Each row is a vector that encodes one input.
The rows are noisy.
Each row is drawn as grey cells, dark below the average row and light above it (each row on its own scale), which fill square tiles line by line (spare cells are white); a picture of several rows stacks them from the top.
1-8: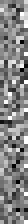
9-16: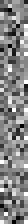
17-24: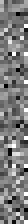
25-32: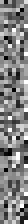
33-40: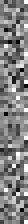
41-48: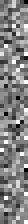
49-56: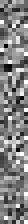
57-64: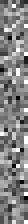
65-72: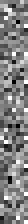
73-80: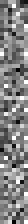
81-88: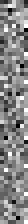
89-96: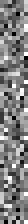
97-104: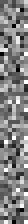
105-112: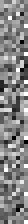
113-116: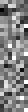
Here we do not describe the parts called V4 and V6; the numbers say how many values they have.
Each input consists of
a value of V6, together with either a point on a 5-point line, or a true/false value and a value of V4.
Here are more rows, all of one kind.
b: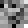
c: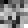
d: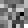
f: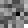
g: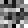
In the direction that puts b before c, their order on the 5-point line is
b, c, d, g, f.
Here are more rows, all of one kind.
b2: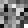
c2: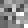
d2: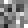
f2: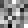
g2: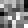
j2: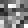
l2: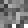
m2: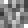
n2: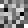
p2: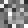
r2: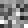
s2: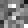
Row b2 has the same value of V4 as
d2, f2, m2 and r2.
